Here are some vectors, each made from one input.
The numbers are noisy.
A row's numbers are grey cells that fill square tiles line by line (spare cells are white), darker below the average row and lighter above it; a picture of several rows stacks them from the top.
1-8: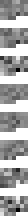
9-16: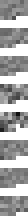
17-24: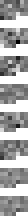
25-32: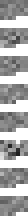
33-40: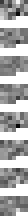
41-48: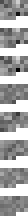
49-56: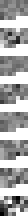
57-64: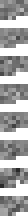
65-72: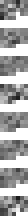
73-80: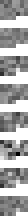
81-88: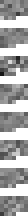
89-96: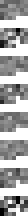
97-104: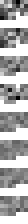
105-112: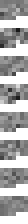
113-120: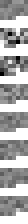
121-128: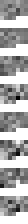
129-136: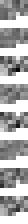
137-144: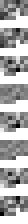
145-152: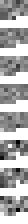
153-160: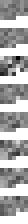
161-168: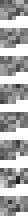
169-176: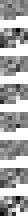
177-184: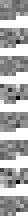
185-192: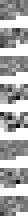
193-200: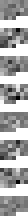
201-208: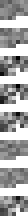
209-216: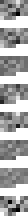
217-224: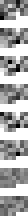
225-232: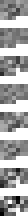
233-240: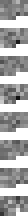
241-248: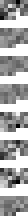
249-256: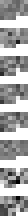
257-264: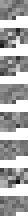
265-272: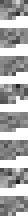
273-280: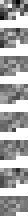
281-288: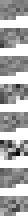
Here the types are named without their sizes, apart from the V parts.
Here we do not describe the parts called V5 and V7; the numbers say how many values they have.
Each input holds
a true/false value, together with either a point on a circle, or a value of V5 and a value of V7.
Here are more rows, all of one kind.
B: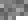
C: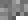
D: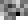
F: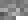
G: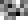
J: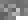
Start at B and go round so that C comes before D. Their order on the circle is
B, J, F, C, D, G.
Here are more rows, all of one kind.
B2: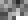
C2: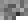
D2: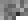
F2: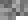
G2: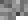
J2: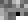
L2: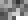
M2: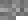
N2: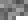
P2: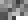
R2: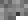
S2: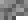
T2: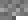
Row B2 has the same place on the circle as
G2, L2 and M2.
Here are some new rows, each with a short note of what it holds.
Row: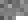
a true/false value, a value of V5 and a value of V7
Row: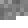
a true/false value, a value of V5 and a value of V7
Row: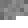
a true/false value, a value of V5 and a value of V7
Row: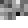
a point on a circle and a true/false value
